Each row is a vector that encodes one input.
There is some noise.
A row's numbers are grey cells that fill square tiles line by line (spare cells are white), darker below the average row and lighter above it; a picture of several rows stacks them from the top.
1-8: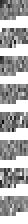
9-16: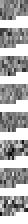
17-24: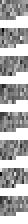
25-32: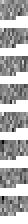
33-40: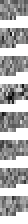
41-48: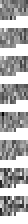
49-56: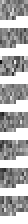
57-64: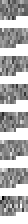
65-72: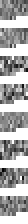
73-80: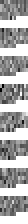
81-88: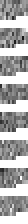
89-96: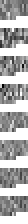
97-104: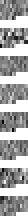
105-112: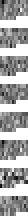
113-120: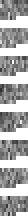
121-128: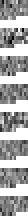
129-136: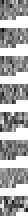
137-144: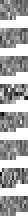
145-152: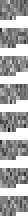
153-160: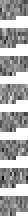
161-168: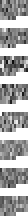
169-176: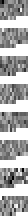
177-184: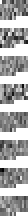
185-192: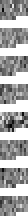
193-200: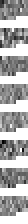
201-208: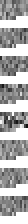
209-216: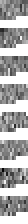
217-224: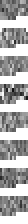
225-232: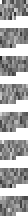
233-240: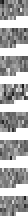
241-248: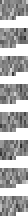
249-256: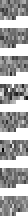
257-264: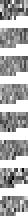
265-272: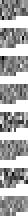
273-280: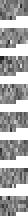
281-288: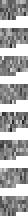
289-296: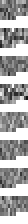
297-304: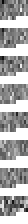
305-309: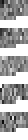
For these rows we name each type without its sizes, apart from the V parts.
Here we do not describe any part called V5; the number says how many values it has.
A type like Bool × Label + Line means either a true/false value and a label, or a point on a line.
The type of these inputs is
((Bool × Bool × Bool × Bool + Unit) × Label + V5) × Label + Line.
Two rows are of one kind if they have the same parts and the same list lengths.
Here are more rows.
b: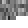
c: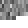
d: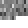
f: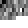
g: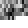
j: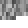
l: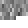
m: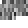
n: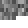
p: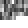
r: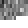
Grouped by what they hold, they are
b, c, j, l, n, r
d
f, m
g, p

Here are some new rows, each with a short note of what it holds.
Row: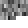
a label and a value of V5
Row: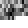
a point on a line
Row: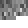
two labels
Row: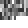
a point on a line
